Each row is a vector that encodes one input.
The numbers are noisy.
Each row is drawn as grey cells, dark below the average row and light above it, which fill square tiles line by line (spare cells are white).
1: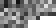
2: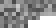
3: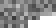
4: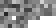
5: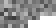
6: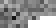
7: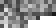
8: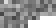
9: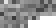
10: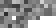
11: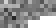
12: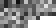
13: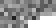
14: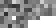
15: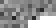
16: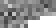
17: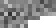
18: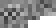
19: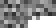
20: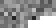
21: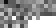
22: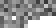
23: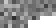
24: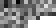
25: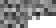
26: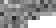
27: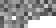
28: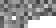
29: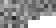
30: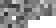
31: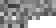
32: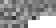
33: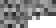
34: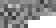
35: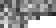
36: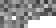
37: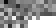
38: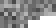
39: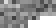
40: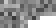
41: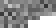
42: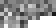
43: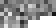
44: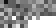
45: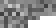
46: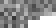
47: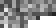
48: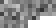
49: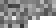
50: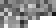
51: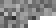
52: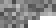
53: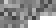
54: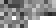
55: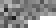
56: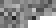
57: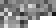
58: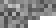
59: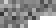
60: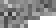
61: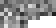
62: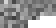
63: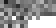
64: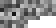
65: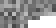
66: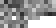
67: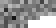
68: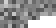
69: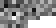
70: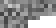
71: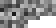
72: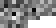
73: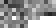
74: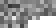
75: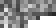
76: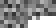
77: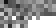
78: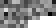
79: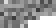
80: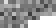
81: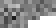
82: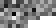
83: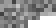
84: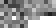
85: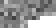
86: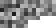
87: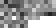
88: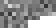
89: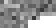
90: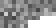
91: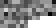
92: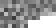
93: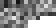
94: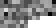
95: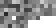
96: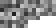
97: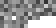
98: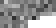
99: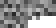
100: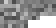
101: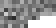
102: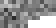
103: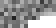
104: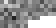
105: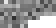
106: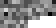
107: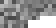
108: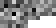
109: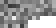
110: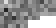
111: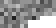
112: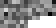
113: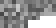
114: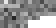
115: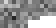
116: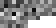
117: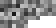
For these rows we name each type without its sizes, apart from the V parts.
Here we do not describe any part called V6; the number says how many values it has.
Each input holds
either a point on a line and a value of V6, or a node of a tree.
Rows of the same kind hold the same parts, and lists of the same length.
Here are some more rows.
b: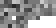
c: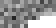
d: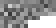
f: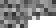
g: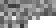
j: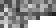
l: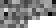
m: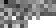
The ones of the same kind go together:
b, f, g, j, l, m
c, d

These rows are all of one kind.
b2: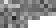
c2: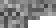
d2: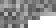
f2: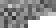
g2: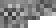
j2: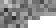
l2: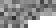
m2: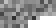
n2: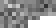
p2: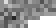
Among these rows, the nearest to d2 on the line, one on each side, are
b2 and j2.
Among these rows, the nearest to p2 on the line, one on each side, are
g2 and j2.
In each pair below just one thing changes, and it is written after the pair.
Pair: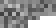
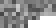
the value of V6
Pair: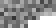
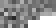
the value of V6
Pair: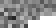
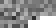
the place on the line
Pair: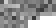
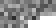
the place on the line
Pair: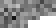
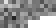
the place on the line
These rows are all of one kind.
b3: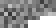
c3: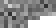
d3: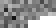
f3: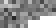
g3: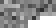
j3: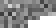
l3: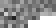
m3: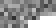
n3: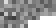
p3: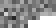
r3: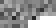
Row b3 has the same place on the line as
d3, l3 and p3.
